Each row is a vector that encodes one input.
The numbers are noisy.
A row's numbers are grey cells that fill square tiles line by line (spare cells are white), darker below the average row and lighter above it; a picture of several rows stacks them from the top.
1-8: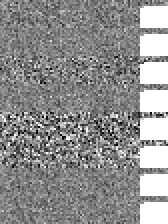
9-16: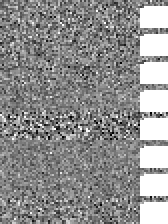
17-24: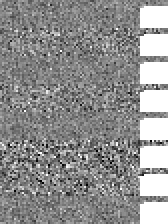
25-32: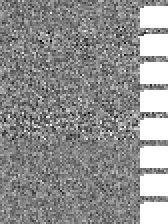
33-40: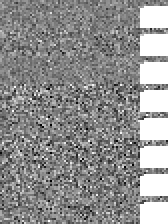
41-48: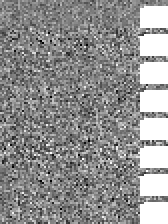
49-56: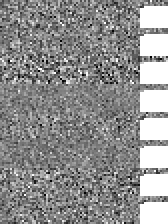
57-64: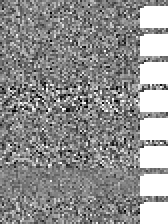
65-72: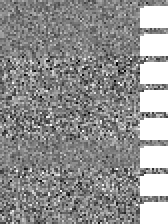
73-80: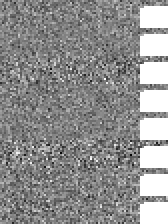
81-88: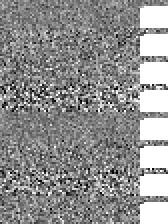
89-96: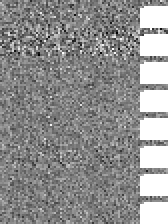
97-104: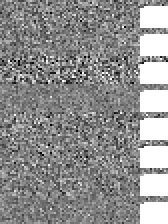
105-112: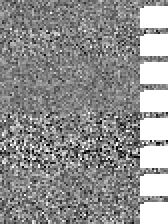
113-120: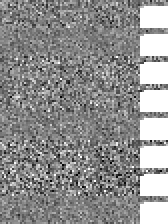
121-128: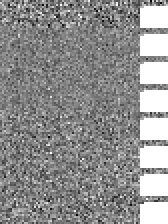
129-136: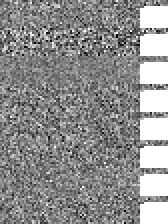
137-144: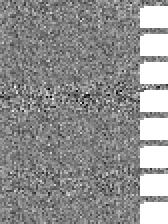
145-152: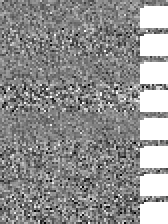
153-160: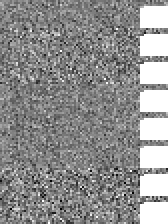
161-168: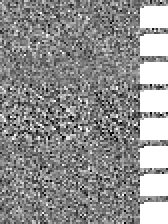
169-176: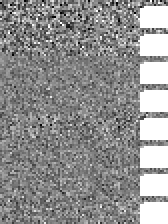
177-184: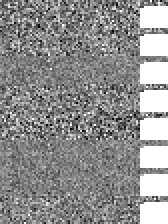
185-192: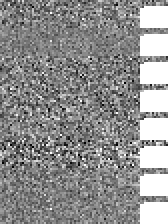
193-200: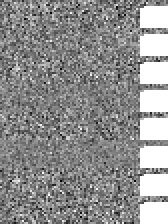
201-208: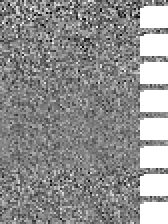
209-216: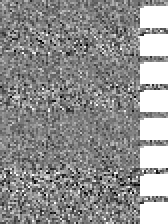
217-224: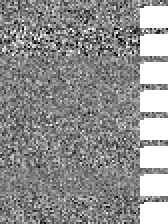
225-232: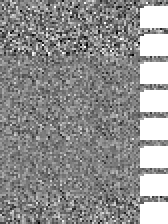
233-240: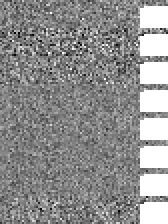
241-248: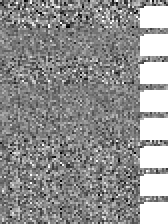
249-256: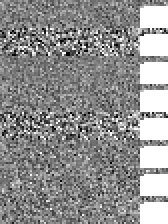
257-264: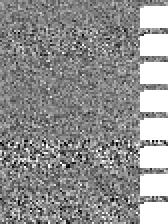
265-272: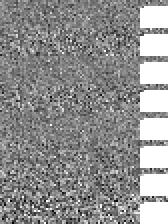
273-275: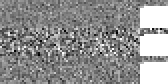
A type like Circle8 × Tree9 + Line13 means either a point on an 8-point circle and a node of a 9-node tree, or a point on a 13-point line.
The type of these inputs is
Bool × (Circle18 + Unit) + Tree15.
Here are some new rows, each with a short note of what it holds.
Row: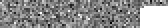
a true/false value
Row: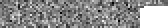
a node of a 15-node tree
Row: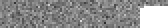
a point on an 18-point circle and a true/false value
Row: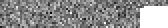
a node of a 15-node tree
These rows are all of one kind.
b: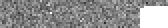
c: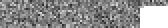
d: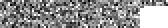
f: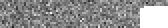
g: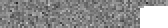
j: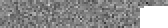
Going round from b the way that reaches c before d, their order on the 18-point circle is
b, c, f, g, j, d.
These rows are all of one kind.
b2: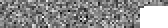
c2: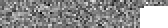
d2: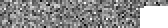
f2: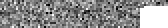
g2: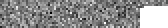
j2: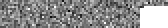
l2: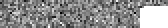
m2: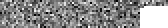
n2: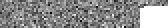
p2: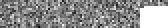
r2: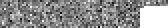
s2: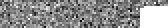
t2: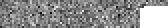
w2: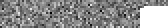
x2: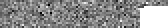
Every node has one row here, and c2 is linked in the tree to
x2.
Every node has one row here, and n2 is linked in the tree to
b2, m2 and x2.
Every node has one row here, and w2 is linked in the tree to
g2.
